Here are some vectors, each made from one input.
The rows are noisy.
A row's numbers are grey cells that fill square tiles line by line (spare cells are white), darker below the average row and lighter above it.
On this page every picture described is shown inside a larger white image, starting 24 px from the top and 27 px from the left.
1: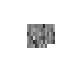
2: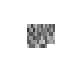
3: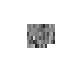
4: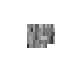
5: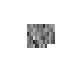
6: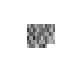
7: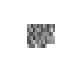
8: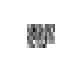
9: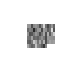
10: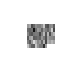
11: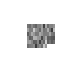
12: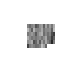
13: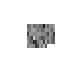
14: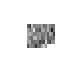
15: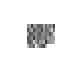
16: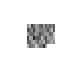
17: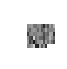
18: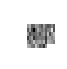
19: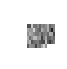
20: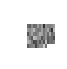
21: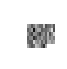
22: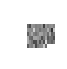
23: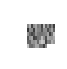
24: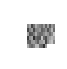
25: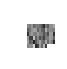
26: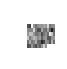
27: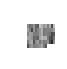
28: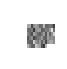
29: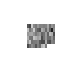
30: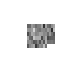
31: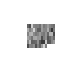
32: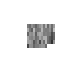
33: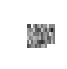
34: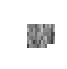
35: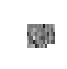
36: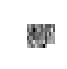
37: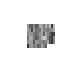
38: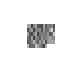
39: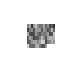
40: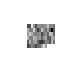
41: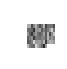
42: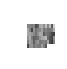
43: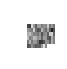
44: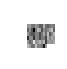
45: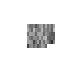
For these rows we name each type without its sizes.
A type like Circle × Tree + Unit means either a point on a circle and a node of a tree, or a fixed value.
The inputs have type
Line + Tree.
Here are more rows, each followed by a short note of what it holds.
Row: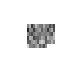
a point on a line
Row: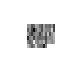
a point on a line
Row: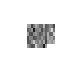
a point on a line
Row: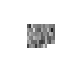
a node of a tree
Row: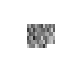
a point on a line
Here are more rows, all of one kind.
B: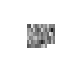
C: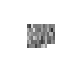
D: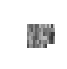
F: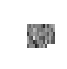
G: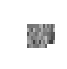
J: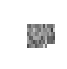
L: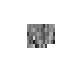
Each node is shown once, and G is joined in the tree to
D and J.
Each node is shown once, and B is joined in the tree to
C.
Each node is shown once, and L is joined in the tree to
F.
